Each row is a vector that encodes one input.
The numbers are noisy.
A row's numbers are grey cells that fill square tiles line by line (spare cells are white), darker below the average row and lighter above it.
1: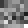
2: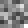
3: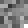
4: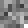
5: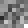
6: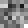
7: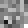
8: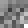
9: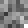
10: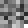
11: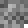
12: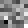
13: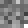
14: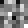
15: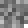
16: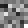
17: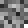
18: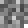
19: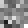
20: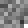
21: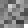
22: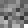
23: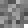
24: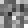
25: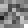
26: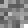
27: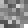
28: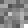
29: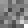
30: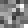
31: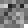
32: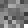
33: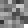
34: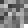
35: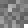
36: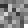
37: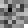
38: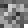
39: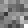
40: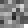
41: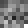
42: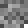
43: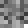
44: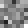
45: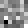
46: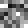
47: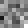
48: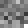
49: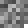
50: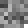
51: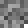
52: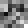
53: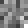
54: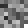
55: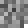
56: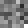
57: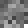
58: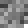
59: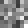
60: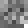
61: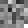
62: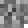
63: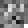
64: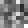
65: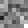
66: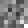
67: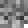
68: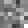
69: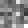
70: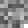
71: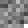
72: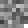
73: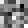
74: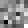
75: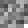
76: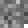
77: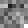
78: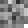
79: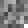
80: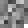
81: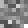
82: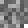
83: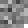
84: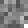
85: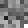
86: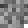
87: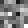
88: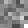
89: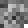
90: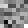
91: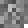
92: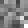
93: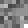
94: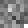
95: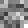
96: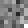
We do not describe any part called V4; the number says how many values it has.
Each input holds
either a point on a 6-point line, or three true/false values, or a value of V4.
